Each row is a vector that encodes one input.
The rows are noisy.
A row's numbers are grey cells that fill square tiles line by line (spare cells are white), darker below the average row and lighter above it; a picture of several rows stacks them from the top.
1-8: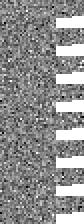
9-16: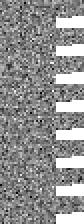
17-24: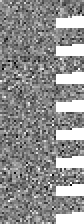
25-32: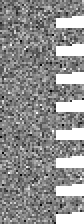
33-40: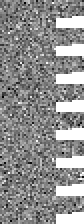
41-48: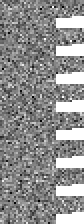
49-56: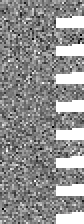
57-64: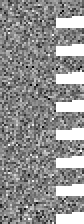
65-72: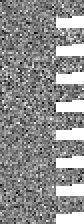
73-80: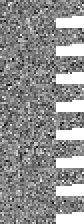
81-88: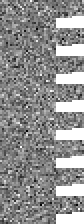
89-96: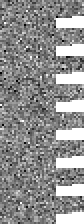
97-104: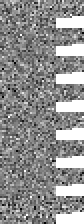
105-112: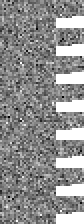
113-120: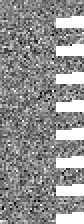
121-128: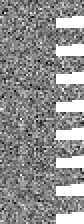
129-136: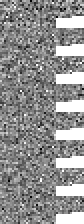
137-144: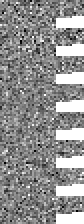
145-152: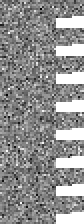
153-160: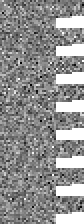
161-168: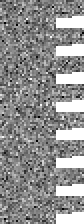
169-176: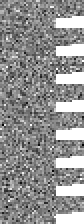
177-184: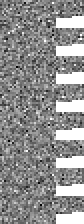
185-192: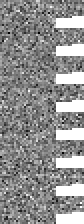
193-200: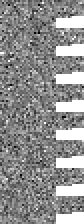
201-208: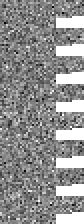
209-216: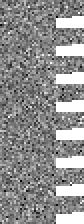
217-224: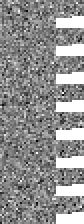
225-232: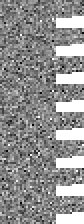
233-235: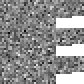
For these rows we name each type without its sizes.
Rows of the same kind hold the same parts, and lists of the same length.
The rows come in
2 kinds.
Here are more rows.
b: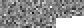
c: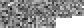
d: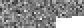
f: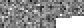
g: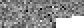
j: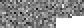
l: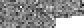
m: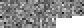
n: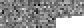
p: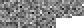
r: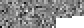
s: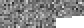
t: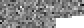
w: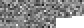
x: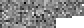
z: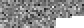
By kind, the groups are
b, d, f, j, n, p, r, s, w, x
c, g, l, m, t, z

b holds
a point on each of five circles.
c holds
a point on each of four circles.
